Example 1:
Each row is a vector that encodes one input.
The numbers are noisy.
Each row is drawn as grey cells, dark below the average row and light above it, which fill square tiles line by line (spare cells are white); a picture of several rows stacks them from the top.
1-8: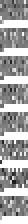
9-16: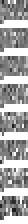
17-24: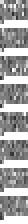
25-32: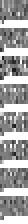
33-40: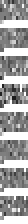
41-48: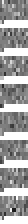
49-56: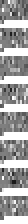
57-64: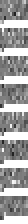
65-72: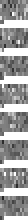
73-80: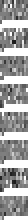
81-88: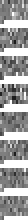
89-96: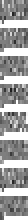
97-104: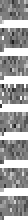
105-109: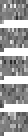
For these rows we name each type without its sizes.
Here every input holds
either a fixed value, or three true/false values.
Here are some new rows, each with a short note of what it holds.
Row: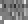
three true/false values
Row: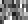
a fixed value
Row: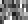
a fixed value
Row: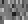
three true/false values
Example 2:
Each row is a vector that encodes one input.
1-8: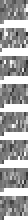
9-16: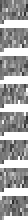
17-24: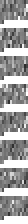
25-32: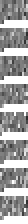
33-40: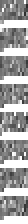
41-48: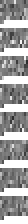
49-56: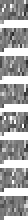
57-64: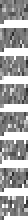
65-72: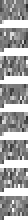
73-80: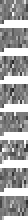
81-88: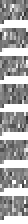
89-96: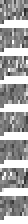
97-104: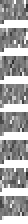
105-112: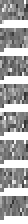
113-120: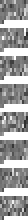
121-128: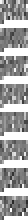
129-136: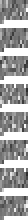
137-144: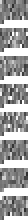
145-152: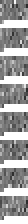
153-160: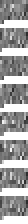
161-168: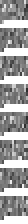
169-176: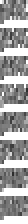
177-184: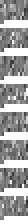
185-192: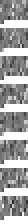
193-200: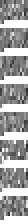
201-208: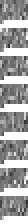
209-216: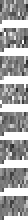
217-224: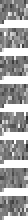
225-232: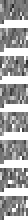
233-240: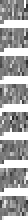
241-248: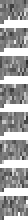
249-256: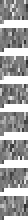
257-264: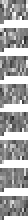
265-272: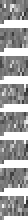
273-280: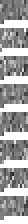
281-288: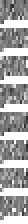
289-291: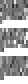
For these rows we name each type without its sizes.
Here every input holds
three true/false values.
